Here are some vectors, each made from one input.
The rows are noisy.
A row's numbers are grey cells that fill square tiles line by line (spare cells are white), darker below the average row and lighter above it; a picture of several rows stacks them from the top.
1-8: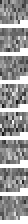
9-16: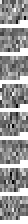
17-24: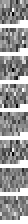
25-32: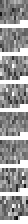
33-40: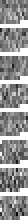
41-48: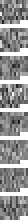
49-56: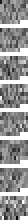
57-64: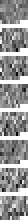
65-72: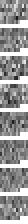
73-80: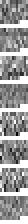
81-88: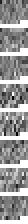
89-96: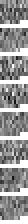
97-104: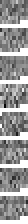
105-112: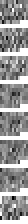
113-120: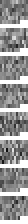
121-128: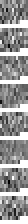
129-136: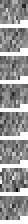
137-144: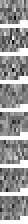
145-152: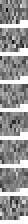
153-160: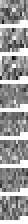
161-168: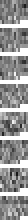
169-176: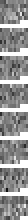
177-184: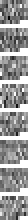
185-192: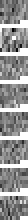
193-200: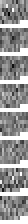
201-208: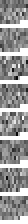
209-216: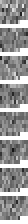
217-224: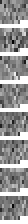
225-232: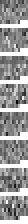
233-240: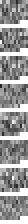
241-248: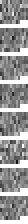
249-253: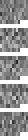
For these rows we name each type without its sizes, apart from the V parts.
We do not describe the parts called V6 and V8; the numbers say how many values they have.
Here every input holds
a value of V6, together with either a point on a line and a value of V8, or a node of a tree.
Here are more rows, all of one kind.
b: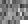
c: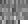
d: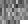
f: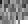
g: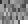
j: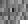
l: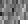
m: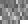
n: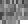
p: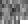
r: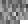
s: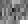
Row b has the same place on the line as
l, m and n.
